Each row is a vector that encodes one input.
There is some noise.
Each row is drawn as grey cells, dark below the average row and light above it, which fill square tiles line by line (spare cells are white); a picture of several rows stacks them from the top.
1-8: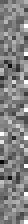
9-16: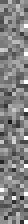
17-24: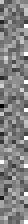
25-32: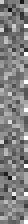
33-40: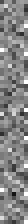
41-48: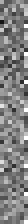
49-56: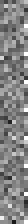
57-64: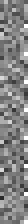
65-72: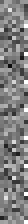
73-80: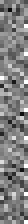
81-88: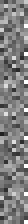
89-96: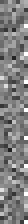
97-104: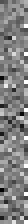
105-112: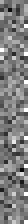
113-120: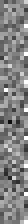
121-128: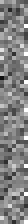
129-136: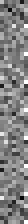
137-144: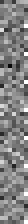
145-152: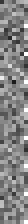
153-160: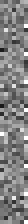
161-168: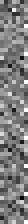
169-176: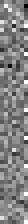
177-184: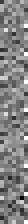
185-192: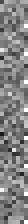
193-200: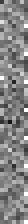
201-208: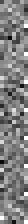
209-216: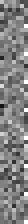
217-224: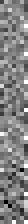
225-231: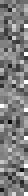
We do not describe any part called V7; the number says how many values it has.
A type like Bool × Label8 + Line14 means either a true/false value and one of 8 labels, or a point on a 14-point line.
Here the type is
Bool × (Line4 × Line4 × Line6 + V7).
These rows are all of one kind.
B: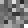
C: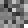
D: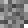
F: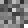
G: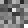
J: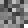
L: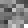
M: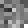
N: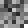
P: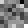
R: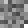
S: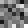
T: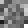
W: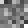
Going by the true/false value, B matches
L, P and S.
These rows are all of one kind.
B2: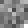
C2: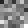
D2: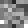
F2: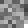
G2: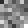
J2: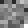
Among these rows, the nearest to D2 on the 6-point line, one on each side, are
B2 and G2.
